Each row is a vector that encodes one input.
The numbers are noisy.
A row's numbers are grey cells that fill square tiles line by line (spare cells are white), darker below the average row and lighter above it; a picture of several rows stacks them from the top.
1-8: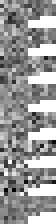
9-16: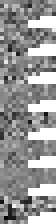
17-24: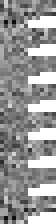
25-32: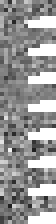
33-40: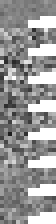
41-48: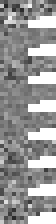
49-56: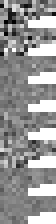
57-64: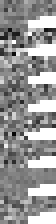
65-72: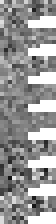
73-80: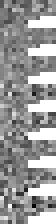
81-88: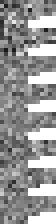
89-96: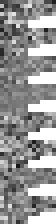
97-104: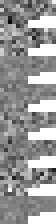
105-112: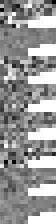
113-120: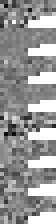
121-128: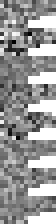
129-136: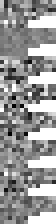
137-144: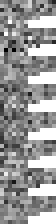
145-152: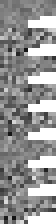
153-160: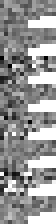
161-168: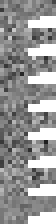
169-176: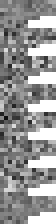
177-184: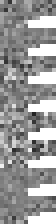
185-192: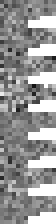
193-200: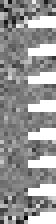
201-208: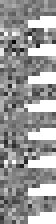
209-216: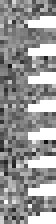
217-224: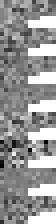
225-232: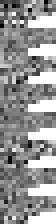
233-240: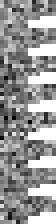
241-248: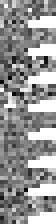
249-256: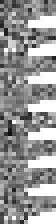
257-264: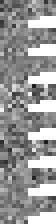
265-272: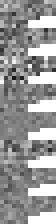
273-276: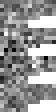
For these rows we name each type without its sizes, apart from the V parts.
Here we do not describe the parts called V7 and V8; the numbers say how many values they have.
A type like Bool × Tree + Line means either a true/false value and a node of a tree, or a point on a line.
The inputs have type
Line × (Line + V7) × Tree + V8.
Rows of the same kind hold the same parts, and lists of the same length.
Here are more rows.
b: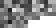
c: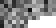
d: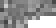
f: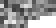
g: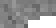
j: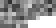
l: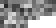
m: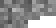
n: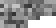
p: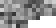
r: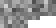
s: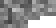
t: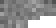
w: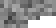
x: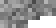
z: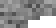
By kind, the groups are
b, c, g, l, m, n, p, s, z
d, f, r, t, w, x
j

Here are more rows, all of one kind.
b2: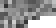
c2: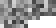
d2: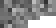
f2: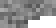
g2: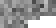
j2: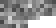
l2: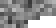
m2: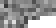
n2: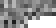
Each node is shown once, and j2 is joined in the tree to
c2 and m2.
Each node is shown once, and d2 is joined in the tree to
g2 and n2.
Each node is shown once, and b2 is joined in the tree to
l2.
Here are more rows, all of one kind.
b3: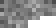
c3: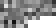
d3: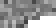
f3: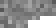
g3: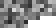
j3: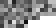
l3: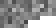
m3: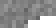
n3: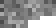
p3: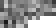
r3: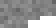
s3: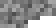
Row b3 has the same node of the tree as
g3, l3, n3 and p3.
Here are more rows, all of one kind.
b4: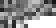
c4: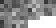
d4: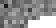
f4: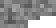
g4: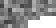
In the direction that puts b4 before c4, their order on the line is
b4, f4, d4, g4, c4.
